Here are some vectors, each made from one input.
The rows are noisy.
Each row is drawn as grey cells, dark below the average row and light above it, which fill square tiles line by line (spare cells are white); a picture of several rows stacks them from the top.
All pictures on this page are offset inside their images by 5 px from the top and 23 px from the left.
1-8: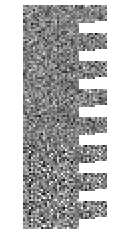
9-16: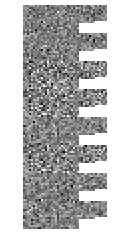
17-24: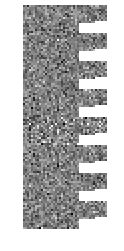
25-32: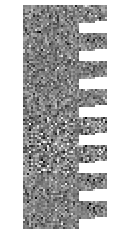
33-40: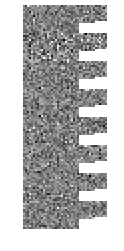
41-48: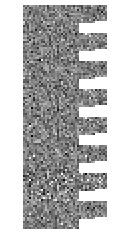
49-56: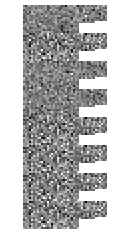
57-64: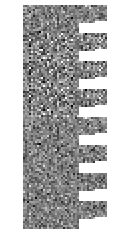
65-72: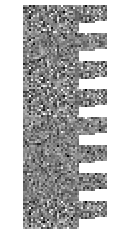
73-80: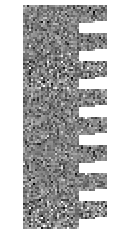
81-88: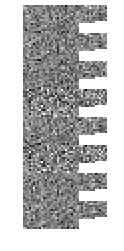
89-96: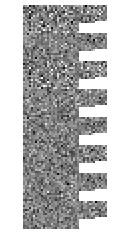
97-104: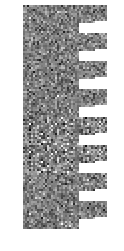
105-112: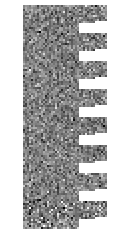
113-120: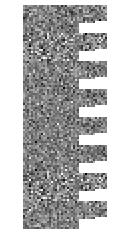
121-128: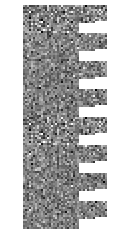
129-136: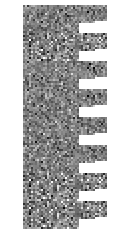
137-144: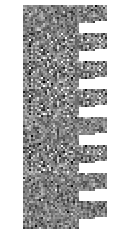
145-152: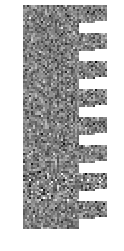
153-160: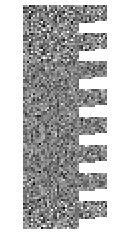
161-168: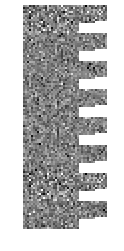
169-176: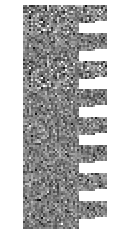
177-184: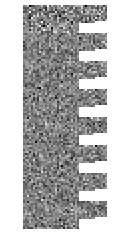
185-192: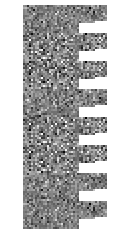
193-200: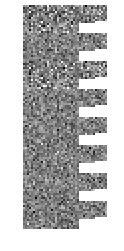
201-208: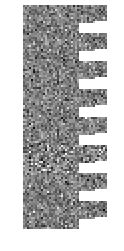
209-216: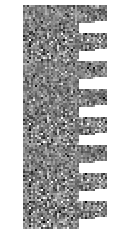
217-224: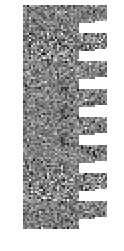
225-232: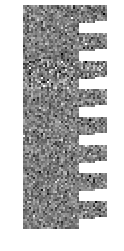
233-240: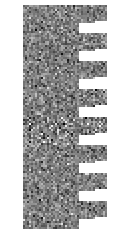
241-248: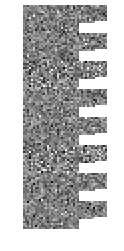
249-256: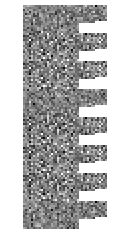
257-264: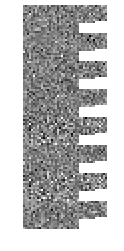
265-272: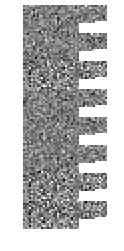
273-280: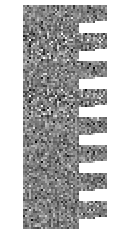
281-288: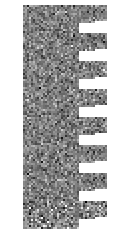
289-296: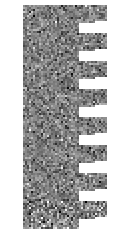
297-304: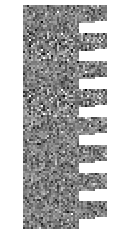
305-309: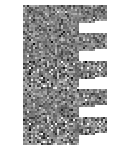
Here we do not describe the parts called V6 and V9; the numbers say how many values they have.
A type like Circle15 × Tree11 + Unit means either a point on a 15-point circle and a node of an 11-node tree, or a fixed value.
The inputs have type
(Line3 × Line7 + V9) × V6 + Line8.
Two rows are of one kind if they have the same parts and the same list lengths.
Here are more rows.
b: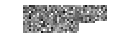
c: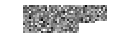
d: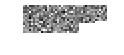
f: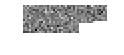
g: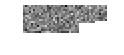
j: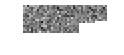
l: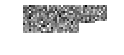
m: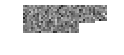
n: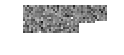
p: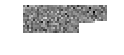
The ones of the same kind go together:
b, c, d, l
f, j, n, p
g, m

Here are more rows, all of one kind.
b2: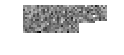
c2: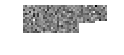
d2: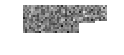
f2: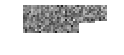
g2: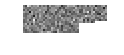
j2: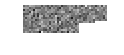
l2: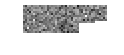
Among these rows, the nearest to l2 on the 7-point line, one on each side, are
b2 and g2.
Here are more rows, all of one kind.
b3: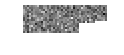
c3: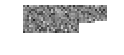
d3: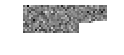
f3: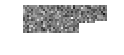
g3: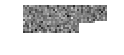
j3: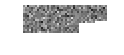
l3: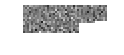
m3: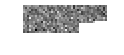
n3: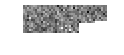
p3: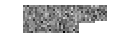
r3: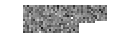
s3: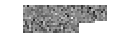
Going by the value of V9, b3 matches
f3, m3 and n3.
